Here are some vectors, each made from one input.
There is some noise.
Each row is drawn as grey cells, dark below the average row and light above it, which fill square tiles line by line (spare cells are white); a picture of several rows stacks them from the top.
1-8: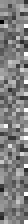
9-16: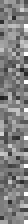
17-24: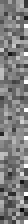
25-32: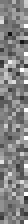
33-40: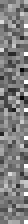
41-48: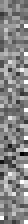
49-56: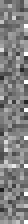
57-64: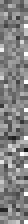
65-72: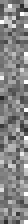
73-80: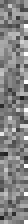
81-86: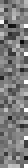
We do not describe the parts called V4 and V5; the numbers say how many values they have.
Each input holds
a point on each of two 3-point lines, together with either a true/false value and a value of V4, or a value of V5.
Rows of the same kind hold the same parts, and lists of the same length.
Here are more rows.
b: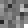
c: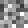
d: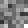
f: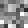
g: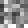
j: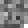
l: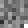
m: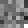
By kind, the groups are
b, d, g, l, m
c, f, j

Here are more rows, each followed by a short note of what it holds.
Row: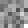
a point on each of two 3-point lines, a true/false value and a value of V4
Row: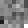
a point on each of two 3-point lines and a value of V5
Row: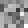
a point on each of two 3-point lines, a true/false value and a value of V4
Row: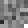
a point on each of two 3-point lines and a value of V5
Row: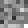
a point on each of two 3-point lines and a value of V5
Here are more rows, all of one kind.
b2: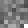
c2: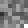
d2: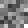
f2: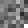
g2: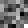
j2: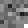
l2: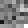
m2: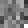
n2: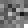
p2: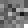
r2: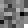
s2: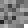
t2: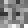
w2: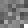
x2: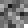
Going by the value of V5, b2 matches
f2, g2, m2 and w2.
